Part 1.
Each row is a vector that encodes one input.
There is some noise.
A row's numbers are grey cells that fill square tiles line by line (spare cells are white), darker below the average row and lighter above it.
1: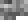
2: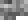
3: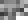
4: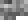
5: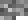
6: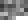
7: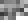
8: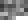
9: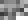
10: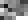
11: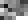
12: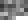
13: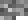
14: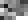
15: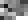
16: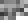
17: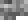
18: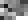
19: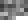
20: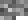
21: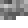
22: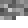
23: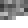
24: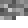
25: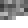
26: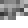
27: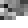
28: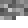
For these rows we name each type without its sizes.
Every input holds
a point on a line.
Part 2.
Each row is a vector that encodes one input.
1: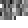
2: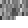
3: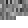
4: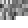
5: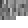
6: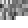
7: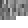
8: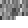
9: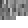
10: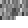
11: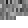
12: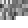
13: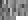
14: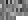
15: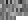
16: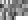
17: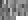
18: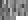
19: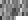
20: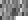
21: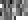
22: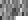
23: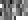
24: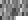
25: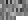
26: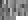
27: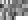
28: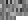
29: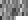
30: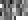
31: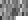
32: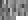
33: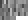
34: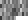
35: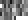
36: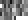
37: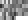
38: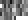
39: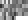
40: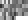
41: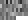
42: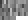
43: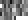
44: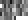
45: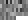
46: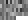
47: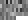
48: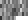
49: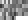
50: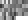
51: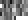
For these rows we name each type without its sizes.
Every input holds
a point on a line.
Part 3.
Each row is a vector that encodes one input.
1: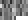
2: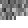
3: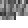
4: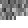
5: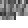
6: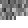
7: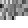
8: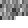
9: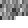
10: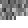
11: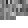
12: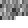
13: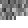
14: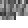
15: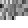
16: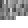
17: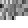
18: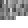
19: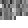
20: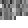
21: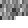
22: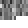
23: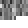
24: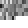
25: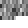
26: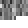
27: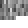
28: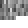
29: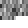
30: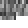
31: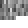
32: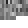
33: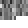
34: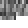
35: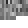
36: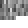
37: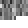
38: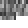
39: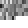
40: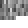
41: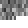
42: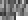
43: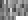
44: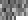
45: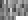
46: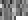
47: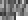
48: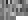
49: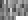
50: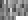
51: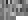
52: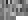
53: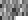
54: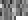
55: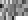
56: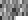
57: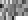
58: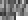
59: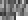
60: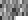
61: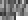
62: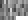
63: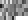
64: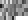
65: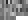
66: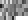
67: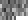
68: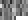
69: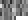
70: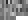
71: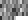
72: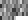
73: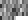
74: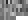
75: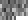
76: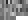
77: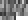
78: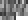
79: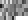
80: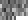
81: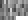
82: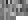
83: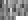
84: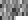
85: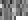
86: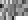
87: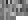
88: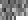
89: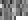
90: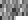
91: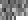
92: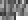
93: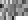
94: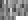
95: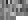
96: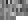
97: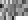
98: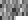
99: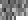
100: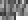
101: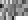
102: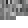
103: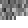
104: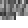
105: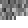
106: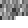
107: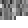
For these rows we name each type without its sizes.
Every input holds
a point on a line.
